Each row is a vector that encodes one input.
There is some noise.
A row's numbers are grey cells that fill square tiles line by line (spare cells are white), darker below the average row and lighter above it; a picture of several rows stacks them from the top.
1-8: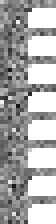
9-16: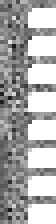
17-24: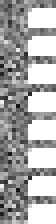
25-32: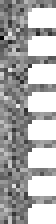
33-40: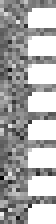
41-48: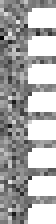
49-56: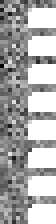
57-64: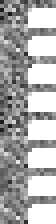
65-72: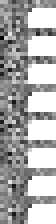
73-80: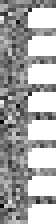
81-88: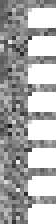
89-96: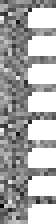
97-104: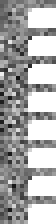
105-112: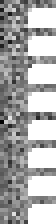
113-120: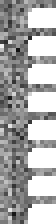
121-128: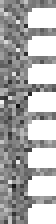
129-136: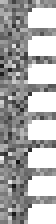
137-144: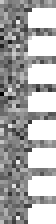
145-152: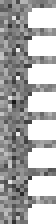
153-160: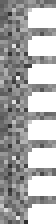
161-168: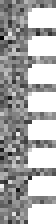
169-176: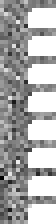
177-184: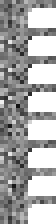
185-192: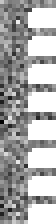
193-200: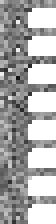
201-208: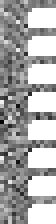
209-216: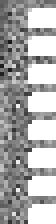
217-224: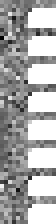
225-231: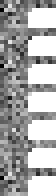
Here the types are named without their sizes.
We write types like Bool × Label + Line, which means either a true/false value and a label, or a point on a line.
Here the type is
Line.
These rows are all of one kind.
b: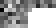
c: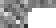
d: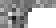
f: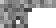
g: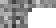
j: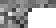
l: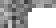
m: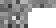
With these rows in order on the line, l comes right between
d and g.
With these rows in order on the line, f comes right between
c and g.
